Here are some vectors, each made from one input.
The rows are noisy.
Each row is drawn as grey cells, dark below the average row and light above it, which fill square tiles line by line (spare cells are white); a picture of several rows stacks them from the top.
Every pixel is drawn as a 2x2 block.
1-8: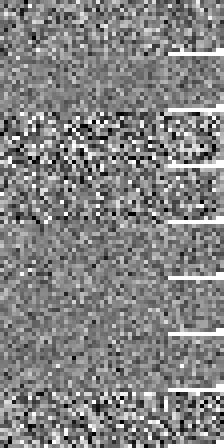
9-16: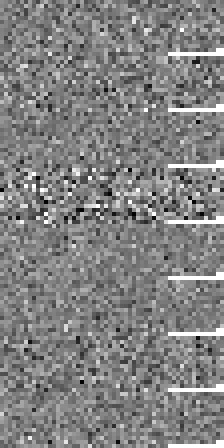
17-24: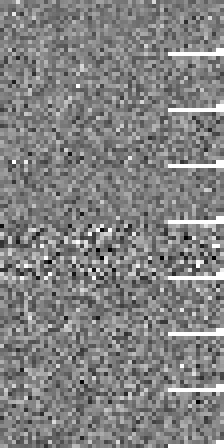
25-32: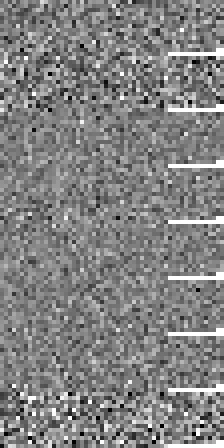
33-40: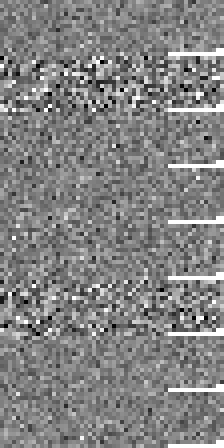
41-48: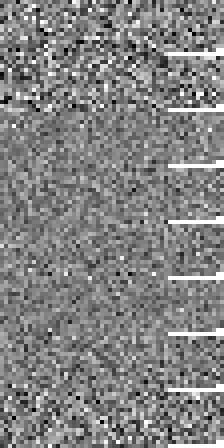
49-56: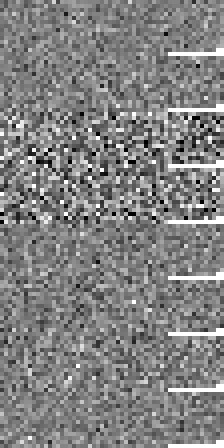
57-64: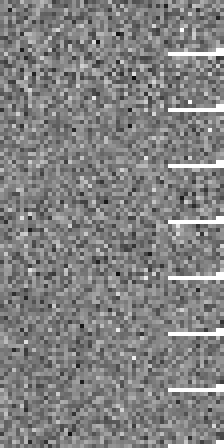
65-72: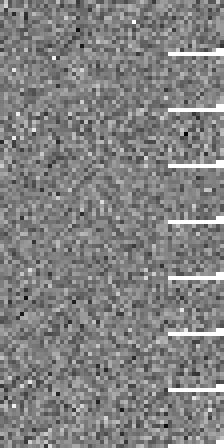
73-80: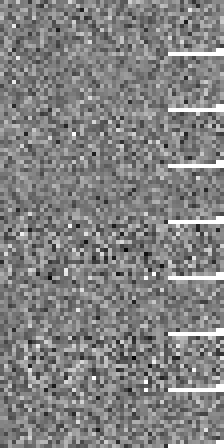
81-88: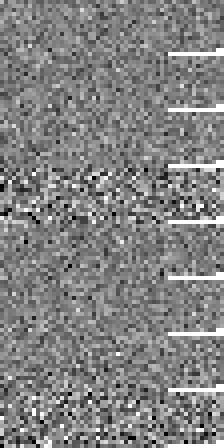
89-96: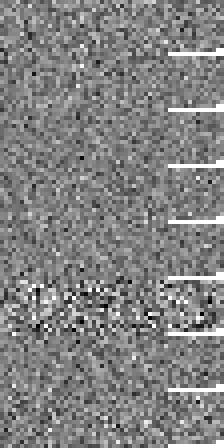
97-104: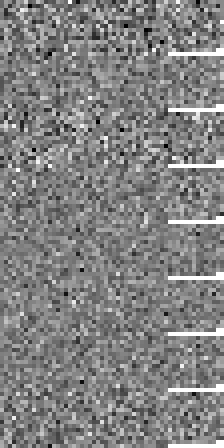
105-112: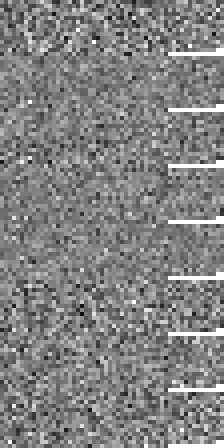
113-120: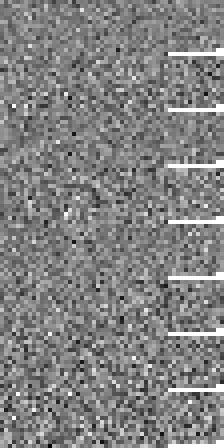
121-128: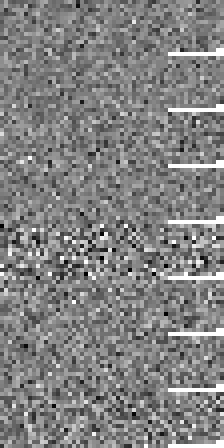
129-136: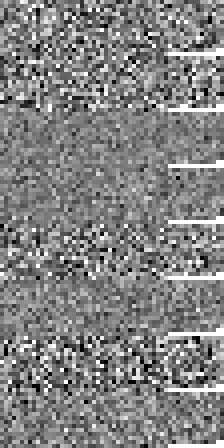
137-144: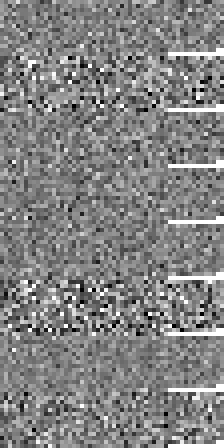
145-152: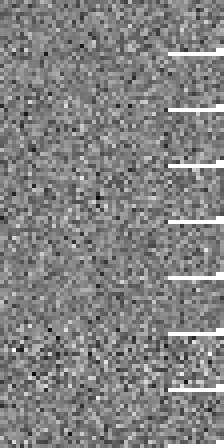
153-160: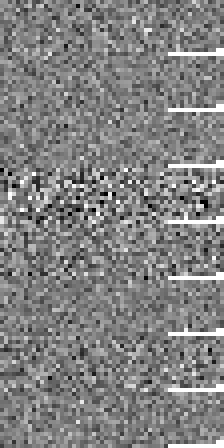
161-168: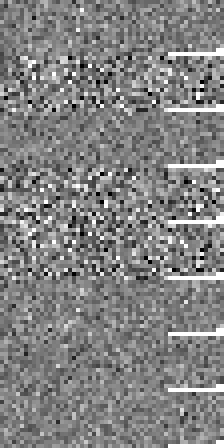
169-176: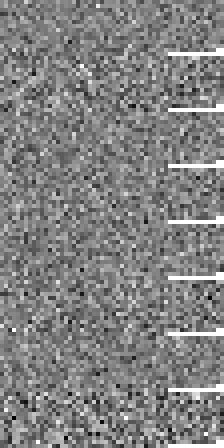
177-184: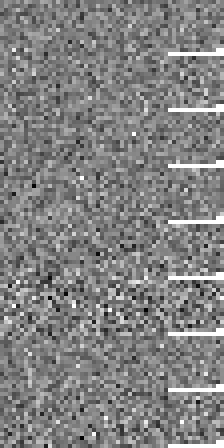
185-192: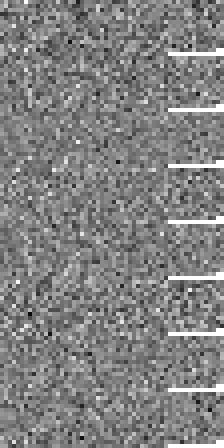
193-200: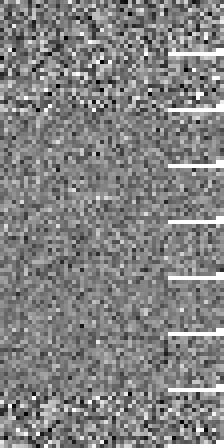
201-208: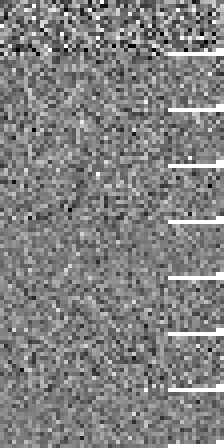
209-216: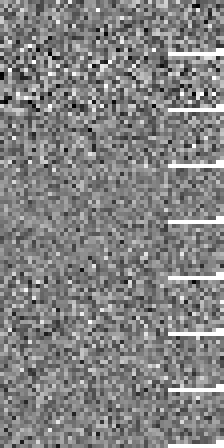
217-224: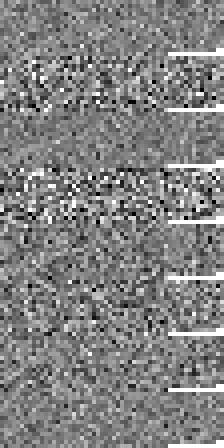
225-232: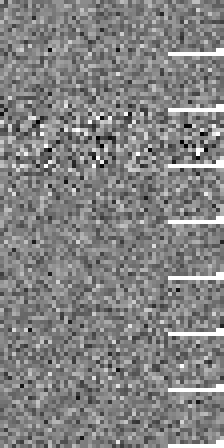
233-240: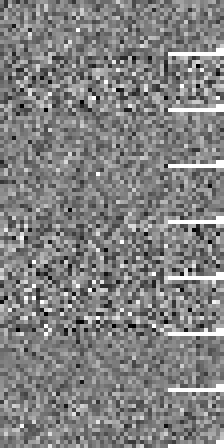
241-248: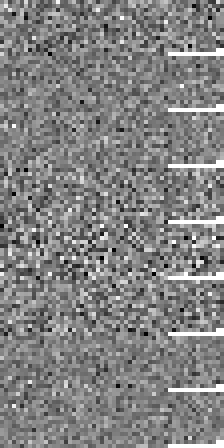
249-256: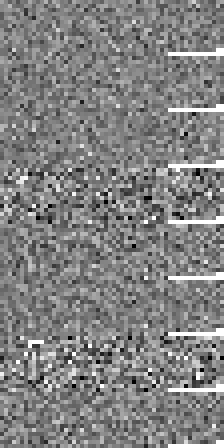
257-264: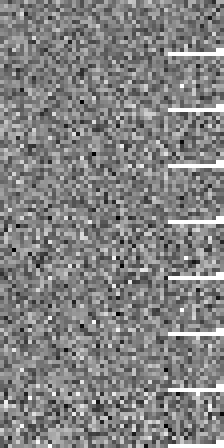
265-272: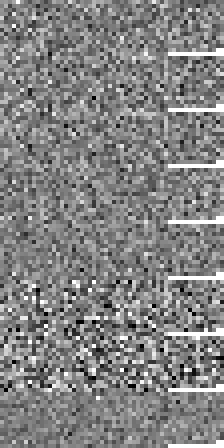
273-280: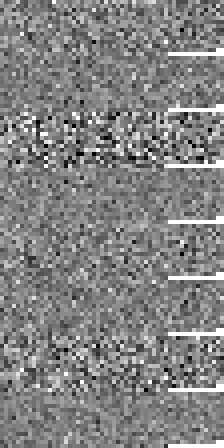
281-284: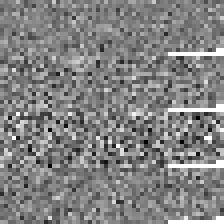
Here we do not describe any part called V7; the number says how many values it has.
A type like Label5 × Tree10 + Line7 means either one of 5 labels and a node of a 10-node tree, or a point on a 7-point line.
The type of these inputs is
(Bool × Circle11 + Tree10) × Line9 + V7.
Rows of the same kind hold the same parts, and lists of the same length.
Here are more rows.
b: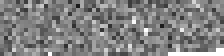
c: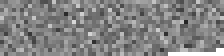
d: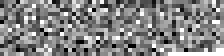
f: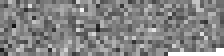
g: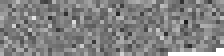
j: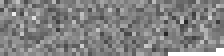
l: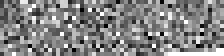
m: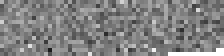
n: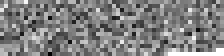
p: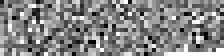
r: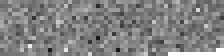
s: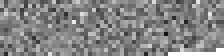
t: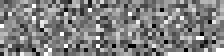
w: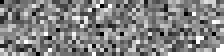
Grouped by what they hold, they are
b, n
c, f, g, j, m, r, s
d, l, p, t, w

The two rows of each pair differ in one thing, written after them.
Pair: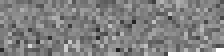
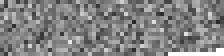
the place on the 9-point line
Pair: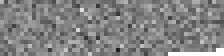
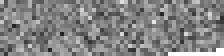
the place on the 11-point circle
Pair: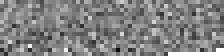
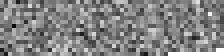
the place on the 11-point circle
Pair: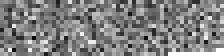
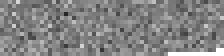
the place on the 9-point line
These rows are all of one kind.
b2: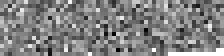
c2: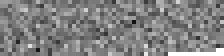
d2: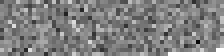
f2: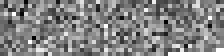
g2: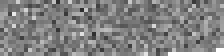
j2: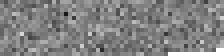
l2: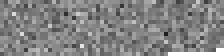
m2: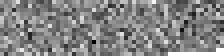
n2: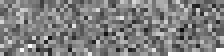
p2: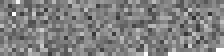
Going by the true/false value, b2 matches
c2 and n2.
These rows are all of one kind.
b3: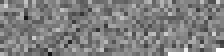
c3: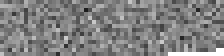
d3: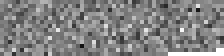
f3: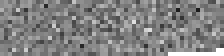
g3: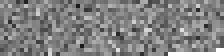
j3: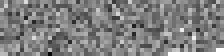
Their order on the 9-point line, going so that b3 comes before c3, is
b3, g3, f3, c3, j3, d3.
